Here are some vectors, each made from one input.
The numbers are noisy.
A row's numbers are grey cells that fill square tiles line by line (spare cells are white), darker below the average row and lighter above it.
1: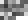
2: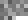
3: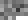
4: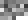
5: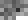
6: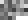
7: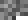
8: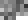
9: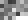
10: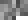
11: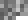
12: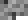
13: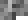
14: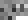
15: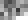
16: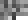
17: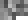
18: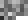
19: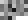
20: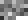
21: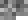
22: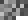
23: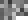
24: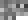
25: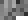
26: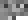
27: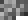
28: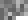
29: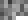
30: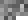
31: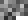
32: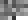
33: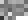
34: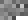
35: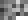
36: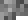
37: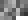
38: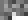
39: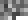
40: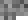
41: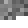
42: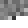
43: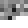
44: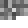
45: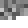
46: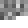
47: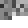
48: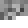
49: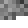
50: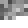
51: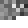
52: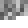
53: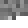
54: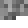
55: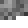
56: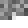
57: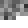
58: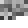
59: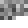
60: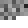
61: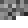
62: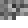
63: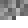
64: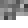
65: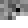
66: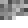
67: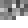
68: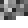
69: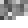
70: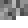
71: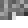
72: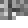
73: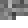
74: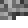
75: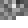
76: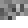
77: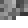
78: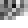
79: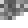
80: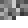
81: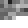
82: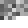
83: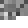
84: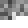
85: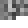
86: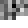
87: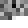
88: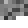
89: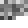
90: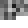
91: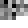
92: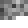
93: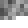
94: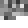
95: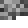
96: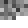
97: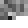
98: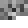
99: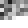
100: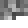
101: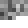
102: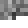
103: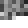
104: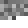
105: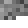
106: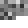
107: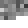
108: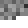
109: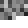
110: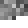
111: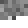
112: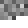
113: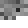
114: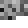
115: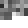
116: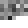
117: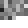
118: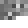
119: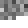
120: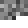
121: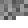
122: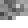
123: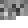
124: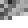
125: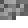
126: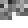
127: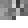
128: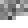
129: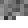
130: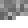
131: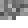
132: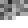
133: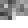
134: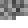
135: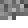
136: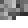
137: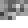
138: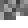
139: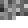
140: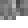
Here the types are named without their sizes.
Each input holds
either three true/false values, or a list of points on a line.
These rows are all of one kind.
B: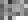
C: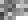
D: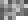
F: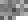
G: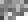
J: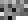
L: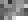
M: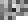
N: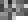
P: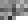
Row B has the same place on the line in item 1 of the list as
D, L and N.
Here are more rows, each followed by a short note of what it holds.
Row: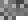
three true/false values
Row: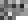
a list of one item
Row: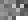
three true/false values
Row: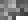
three true/false values
